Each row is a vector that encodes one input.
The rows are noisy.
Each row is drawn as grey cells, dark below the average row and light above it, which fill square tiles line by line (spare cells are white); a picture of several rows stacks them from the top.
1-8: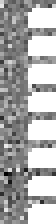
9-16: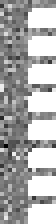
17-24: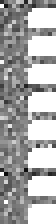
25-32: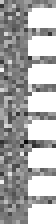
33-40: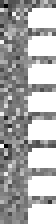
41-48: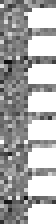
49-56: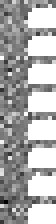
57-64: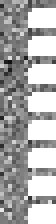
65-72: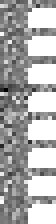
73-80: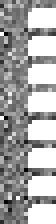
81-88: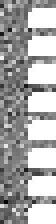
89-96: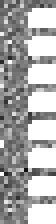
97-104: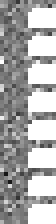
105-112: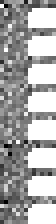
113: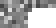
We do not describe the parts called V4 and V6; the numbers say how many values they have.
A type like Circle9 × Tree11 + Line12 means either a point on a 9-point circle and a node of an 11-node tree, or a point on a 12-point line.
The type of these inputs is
Bool × (Line5 + V6) + V4.
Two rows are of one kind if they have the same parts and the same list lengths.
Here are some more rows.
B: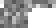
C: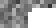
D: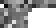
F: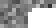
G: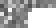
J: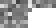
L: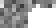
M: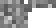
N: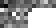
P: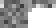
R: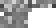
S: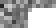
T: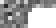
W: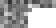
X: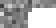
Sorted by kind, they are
B, C, F, L, P, S, T, X
D, N
G, J, M, R, W

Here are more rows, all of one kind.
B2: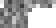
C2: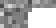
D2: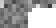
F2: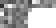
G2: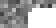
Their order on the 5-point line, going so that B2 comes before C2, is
B2, D2, G2, C2, F2.
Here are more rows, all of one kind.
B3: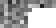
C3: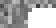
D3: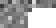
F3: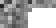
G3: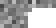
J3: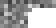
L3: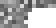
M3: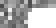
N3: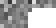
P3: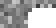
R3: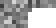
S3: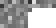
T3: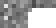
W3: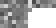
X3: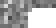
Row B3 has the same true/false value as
J3, T3, W3 and X3.
